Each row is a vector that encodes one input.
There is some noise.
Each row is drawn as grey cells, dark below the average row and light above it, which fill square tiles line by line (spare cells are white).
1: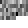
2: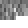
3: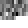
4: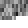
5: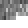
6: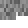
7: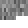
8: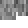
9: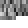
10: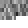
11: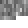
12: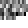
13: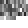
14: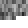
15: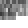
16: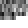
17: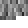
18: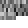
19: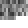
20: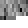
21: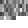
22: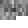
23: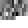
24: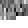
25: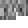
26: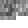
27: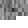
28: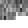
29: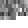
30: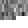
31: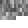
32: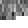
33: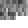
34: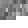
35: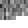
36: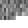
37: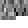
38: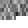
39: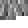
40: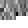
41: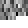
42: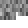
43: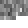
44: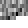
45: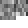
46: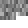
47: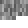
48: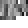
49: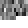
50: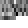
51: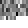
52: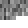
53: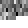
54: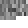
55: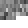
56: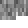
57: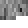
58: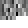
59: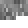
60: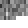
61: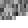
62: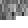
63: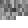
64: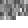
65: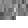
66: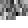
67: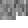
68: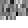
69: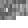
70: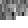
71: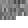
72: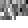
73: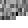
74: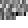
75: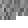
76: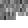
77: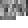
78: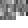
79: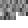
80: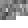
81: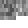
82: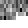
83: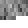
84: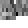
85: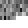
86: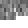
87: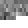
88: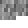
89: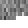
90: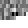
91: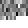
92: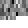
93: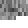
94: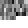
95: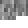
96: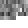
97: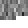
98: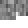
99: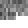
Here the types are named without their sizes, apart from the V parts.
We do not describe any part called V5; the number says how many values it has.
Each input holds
a point on a line, together with either a node of a tree, or a value of V5.
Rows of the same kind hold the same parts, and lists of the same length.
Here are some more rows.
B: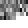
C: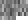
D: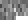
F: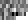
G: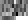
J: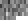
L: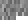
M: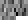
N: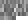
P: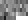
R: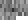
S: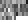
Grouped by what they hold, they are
B, C, D, J, L, N, P, R
F, G, M, S

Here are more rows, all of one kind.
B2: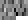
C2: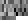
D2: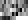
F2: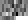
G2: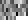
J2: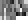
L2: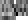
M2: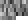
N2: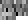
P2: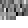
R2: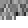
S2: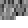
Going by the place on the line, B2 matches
C2 and L2.
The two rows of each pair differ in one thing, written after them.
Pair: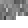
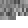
the place on the line
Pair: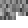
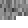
the node of the tree
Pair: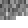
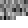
the place on the line
